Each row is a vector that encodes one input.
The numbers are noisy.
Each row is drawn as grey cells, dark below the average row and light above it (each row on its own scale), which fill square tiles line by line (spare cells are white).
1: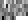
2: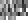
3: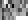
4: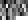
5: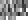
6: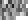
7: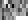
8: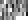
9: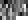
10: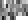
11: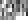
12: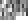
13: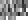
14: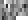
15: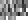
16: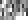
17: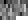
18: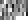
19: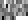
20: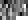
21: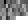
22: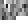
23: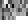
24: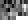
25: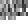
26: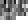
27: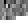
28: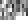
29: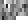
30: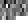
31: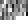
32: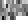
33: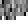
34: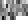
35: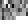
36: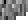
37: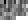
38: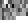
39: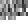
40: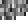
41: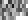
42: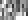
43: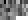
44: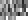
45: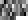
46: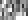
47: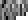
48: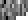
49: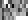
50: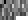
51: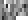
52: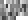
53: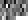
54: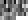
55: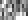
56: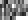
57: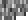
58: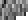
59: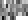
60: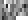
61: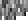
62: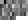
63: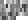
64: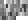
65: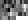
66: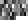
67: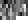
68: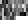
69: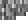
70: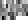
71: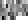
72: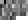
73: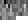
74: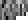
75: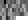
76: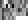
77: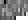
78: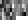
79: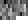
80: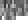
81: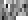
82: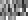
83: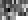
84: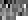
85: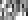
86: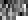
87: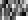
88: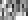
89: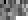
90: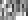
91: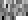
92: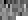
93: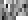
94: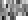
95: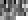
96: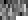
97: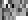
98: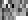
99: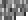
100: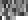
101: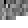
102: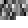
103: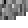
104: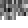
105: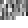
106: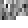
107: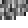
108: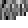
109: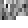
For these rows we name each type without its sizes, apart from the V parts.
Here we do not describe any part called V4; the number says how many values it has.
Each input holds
a list of items, each a true/false value and a value of V4.
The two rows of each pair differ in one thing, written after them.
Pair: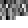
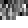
the value of V4 in item 2 of the list
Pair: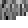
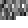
the value of V4 in item 1 of the list
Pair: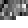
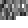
the value of V4 in item 2 of the list
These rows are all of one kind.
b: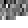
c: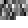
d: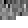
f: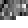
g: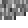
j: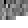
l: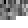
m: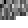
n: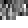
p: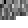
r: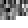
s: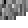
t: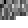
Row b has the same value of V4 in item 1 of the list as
d, j and n.
